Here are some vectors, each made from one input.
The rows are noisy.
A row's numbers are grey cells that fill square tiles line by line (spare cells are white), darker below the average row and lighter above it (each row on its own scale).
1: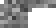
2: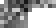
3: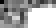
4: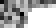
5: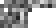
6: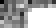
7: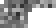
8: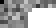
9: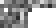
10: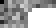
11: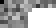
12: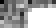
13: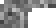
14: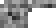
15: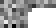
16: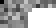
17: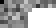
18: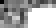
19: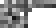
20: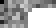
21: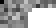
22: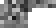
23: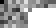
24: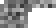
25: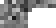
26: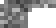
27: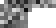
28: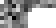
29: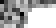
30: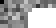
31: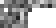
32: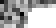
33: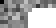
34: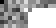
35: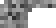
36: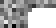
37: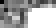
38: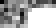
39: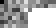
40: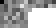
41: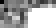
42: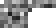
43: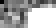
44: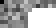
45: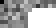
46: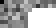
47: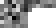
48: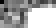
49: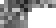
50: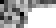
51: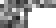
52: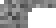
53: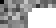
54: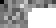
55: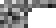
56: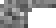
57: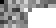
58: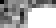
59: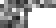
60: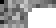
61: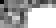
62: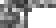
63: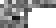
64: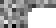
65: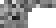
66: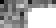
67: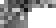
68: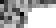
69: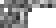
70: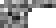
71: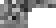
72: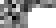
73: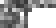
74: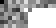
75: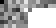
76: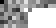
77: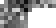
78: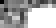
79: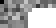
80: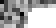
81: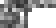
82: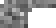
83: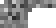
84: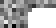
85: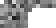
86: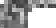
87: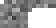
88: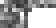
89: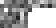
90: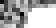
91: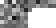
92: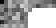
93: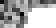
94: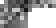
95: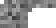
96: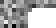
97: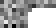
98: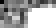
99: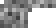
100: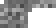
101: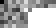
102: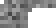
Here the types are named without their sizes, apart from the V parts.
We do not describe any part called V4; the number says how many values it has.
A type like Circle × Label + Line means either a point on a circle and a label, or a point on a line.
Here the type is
List(Bool × V4).
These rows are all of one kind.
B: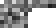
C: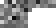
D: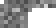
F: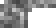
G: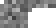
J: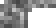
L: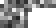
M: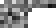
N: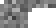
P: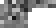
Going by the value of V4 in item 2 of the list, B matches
M and P.
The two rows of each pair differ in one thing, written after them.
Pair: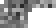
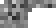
the true/false value in item 2 of the list
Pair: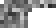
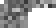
the true/false value in item 1 of the list
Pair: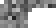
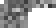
the true/false value in item 2 of the list
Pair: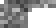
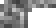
the true/false value in item 1 of the list
